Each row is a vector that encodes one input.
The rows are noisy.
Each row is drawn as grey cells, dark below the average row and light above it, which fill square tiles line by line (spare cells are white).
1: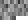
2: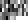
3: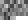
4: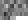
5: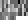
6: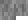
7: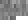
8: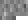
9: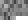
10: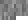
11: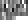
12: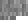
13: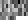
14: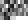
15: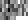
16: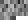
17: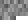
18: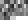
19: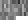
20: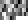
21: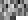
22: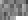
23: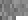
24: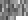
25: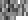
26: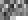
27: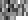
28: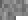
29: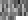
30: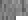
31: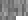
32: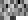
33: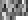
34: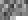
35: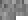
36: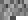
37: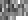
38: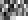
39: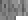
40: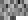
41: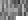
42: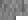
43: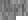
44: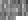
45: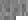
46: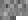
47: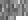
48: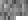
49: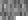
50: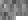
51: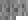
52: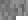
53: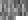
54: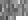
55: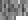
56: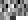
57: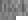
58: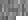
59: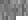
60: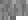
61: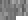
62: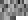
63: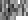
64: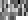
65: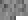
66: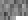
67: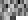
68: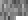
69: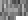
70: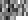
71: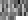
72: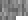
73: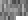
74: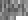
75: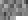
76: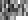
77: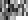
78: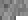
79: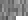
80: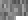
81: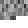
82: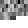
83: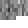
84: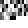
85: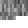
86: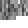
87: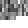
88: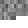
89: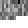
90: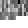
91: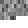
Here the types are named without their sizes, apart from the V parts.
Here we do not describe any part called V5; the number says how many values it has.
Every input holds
a list of items, each a point on each of two lines and a value of V5.
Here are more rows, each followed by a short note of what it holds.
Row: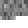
a list of one item
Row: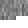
a list of two items
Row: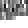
the empty list
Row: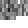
a list of two items
